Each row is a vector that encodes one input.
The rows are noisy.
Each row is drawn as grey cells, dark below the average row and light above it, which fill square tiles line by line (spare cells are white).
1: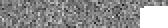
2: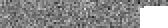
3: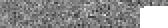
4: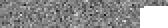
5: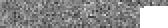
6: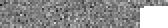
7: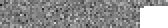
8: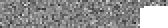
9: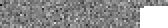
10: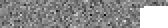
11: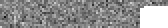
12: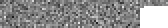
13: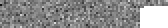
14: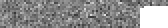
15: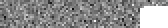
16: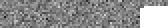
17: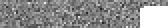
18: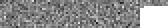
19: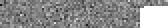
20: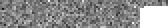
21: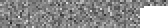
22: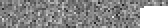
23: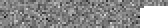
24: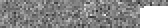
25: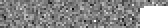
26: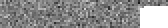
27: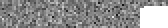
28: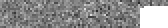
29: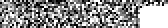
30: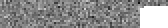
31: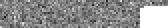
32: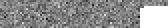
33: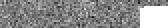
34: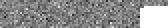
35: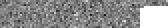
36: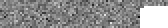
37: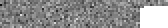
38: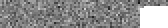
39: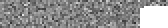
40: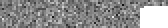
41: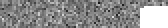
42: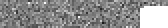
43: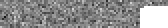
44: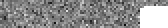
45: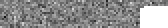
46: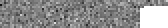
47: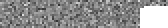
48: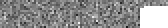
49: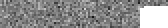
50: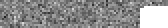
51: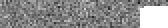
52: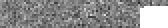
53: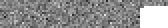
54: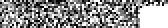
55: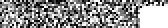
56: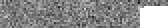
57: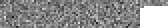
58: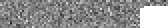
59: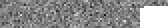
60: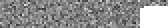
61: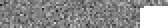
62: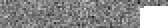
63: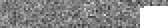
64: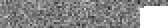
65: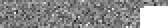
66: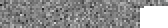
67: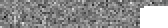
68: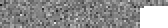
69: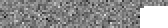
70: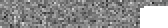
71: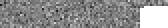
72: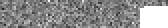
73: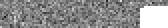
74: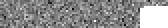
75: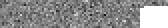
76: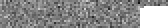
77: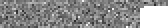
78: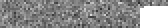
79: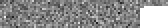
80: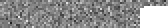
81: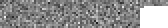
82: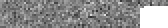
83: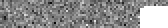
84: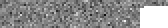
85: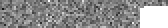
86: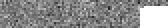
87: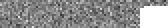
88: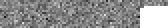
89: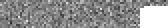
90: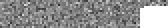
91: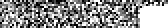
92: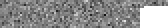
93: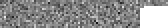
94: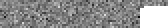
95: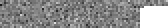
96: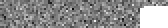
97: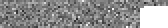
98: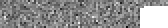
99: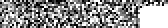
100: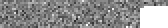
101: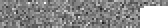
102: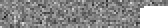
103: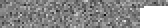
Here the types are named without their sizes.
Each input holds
either a fixed value, or a label and a true/false value.
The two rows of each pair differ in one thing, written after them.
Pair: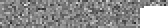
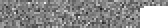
the label
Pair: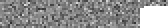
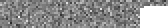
the true/false value
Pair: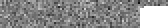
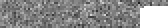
the true/false value
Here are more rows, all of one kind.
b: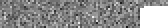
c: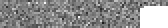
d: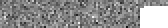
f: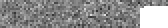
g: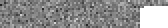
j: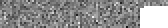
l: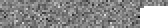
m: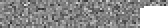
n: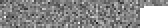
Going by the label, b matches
d, j and n.
